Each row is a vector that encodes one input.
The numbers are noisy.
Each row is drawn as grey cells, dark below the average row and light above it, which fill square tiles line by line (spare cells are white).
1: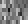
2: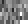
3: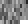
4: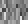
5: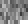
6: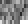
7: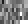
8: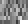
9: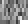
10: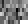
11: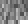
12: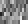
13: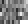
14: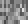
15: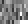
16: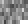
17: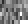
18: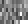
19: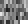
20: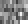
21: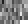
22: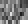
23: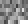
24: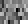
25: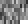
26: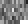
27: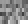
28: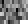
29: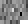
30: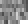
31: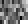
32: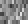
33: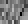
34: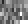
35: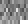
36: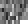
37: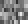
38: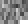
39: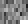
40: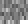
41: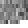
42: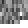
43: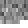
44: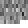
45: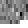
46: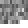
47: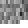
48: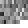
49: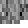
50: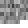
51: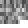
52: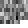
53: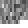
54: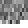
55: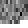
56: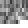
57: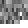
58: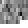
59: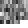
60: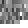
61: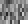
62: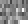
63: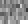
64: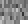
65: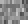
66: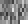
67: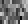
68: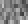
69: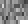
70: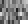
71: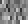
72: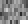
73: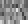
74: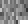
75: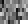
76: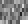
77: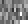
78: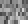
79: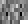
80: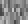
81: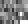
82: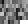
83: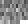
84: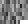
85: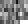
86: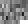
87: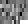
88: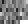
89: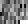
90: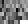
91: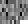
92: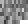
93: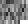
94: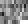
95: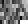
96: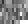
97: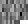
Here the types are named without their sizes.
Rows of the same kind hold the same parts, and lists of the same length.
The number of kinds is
2.
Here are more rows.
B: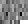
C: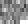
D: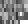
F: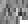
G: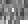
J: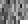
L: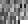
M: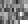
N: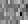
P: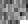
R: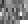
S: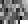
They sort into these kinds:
B, C, F, G, J, L, N, P
D, M, R, S

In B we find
a point on a line and a node of a tree.
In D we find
a point on a line.
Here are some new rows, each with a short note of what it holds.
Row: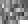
a point on a line and a node of a tree
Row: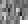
a point on a line and a node of a tree
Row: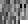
a point on a line and a node of a tree
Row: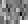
a point on a line and a node of a tree
